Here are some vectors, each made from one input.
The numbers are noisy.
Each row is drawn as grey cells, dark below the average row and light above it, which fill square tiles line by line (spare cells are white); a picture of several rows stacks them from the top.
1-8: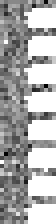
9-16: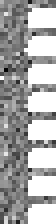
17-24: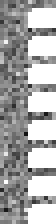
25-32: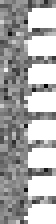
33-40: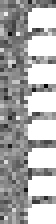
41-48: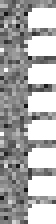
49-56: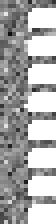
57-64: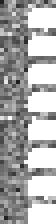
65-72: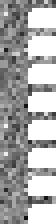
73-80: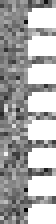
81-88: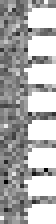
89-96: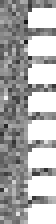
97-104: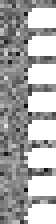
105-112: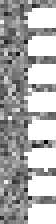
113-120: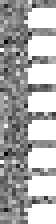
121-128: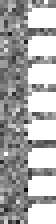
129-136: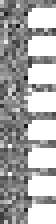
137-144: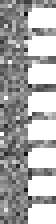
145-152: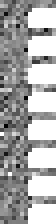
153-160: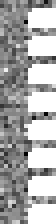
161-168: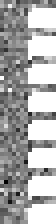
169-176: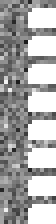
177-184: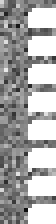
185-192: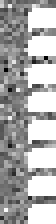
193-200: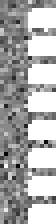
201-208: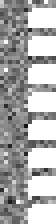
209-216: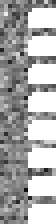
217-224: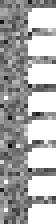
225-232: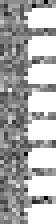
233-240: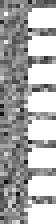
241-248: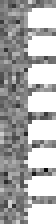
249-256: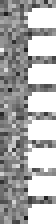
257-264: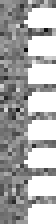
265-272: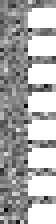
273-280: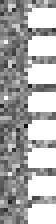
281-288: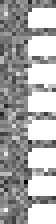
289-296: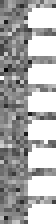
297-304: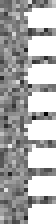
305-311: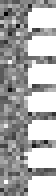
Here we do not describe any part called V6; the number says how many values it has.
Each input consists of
one of 4 labels, a point on a 5-point line and a value of V6.
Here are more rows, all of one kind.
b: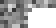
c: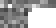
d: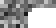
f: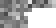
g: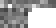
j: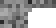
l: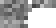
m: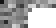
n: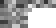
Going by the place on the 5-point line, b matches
c and g.
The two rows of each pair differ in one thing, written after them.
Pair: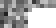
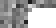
the label
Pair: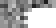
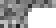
the label
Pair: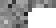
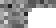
the value of V6
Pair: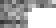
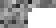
the label
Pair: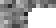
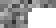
the place on the 5-point line
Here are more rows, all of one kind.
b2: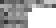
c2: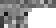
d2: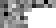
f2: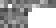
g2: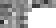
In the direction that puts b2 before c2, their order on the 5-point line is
f2, b2, c2, g2, d2.
